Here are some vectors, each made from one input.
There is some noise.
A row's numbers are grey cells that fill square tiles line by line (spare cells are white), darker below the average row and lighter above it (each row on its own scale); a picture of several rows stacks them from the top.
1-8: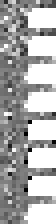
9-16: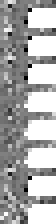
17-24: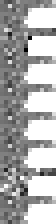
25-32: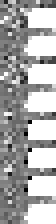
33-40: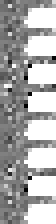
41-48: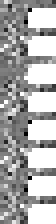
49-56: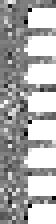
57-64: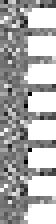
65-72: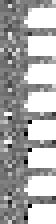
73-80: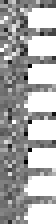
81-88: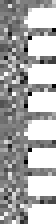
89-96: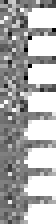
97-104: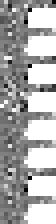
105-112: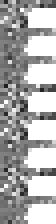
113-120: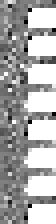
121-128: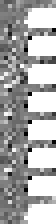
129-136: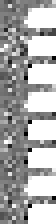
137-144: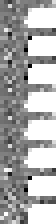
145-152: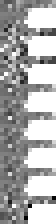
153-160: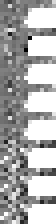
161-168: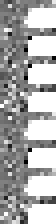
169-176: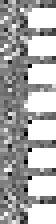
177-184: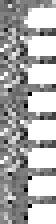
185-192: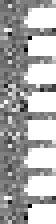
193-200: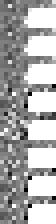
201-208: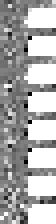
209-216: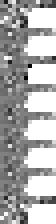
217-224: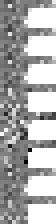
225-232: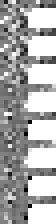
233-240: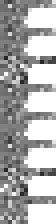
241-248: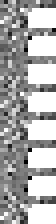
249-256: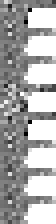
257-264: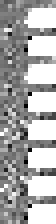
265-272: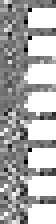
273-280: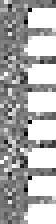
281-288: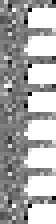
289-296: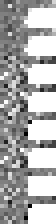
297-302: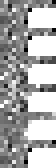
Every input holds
a point on a 9-point line.
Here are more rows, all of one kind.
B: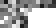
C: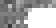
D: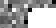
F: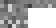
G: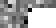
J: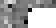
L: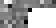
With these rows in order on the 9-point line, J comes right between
G and L.
